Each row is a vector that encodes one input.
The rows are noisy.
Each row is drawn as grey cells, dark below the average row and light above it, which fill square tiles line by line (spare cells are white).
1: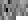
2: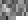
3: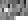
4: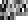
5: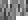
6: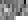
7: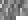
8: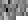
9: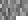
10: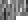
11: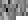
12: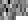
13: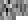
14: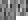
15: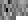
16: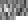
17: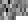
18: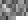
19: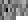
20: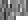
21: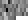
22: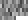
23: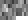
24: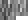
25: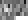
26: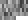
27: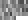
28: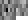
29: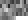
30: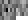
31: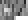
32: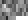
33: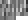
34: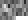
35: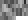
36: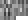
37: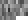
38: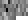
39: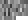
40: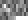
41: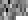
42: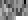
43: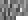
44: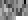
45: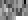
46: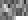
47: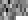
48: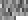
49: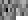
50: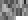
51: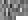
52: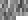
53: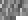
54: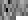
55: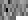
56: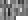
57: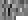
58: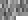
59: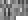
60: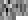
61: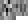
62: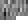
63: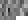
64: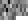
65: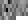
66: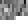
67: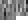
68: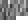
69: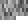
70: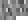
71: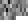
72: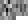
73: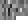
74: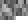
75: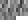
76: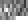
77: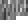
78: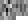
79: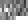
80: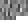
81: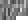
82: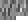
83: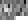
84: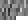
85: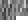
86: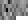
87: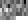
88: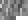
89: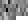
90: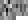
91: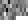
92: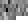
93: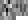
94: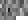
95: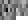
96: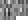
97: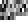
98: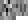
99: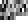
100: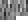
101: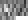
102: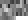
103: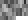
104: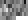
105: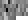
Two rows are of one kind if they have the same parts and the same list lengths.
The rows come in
4 kinds.
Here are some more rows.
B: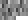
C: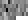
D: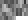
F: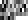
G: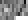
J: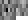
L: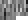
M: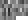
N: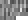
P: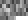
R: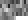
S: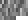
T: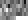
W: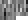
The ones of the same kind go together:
B, L, M, N, S, W
C, J
D, G, P, R, T
F

